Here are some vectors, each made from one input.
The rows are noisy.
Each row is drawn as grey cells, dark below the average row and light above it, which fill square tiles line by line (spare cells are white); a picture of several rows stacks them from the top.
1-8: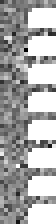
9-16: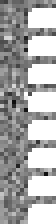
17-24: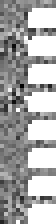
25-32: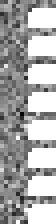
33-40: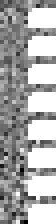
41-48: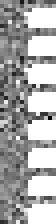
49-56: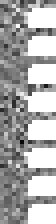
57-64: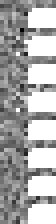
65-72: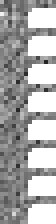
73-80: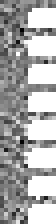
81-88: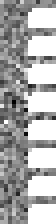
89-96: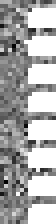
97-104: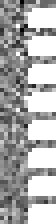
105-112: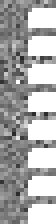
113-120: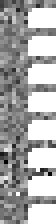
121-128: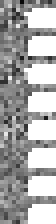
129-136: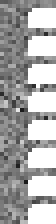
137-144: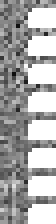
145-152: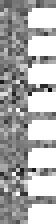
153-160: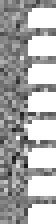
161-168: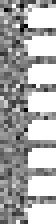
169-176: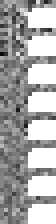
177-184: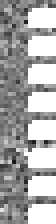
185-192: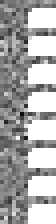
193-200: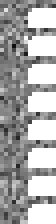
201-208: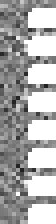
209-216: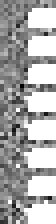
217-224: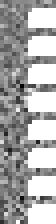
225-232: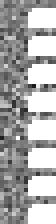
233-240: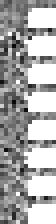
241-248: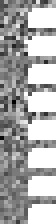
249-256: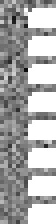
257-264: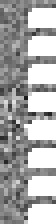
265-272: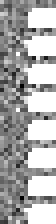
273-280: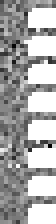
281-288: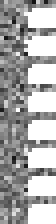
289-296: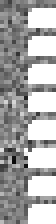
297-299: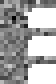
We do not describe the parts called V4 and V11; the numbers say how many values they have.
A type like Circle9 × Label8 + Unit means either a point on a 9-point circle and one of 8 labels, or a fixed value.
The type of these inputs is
(Line7 + V4) × V11 + List2(Line6).
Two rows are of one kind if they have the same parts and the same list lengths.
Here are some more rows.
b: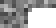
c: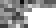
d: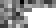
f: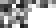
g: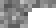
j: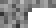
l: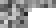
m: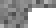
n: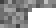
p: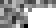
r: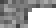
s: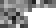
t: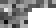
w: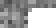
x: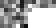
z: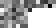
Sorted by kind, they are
b, j, m, n, r, t
c, d, f, x
g, l, w
p, s
z

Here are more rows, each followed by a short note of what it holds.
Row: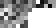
the empty list
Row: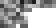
a list of one item
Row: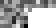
a list of two items
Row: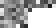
the empty list
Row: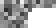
a value of V4 and a value of V11
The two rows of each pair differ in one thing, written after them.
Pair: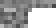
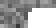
the value of V11
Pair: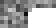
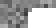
the value of V11
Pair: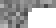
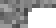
the place on the 7-point line
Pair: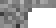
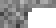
the place on the 7-point line
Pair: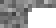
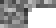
the place on the 7-point line
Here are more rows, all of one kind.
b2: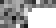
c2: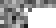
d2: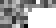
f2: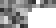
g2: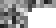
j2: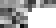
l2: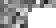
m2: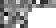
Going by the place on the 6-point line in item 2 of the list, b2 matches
d2 and m2.
